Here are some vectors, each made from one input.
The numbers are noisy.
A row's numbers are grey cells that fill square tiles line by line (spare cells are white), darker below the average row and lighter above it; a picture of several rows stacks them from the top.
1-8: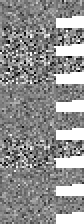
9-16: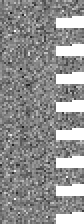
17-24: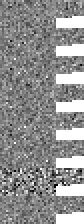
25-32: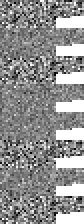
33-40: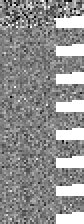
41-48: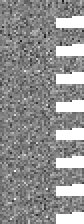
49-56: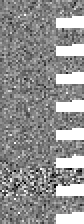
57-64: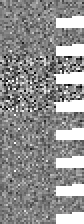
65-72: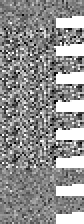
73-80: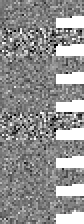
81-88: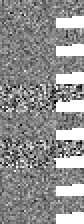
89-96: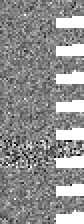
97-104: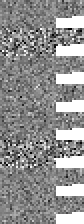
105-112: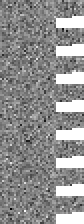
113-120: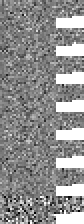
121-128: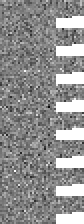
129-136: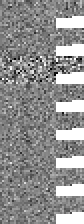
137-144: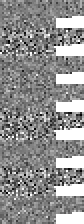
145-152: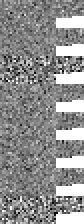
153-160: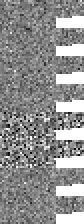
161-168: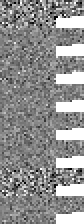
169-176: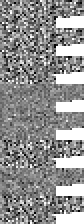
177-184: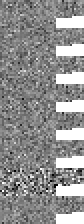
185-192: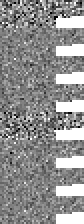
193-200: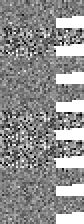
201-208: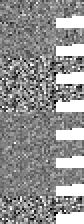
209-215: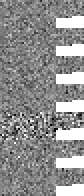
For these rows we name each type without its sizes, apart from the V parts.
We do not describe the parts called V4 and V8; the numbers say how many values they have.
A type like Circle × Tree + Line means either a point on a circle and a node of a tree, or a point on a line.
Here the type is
Bool × V8 + Tree × (Tree + V4).
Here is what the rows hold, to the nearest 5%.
About 75% of them hold a node of a tree, together with either a node of a tree, or a value of V4. The rest hold a true/false value and a value of V8.
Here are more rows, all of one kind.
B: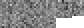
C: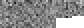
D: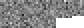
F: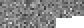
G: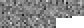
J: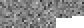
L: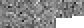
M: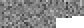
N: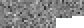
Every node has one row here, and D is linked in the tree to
G and M.
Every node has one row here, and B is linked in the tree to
C, L and M.
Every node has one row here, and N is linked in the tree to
J and M.
